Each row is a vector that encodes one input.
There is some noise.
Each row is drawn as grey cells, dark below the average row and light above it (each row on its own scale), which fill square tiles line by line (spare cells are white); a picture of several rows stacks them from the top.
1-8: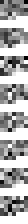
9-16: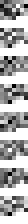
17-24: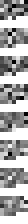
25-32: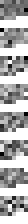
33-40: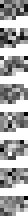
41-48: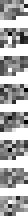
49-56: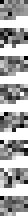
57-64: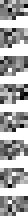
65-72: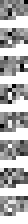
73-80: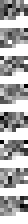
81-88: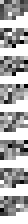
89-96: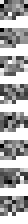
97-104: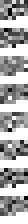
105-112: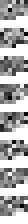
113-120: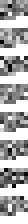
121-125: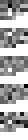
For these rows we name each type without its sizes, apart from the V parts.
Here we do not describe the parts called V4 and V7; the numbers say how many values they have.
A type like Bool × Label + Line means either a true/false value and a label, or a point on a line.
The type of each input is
(Bool × Circle + V7) × V4.
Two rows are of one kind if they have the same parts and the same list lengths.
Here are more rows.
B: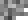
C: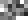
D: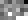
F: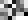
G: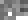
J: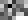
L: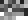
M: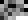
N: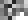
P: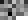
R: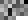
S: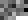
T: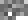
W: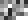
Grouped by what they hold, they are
B, C, D, F, G, J, T, W
L, M, N, P, R, S

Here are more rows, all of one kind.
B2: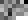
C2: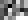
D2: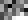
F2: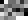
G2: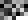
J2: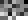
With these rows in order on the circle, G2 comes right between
C2 and F2.
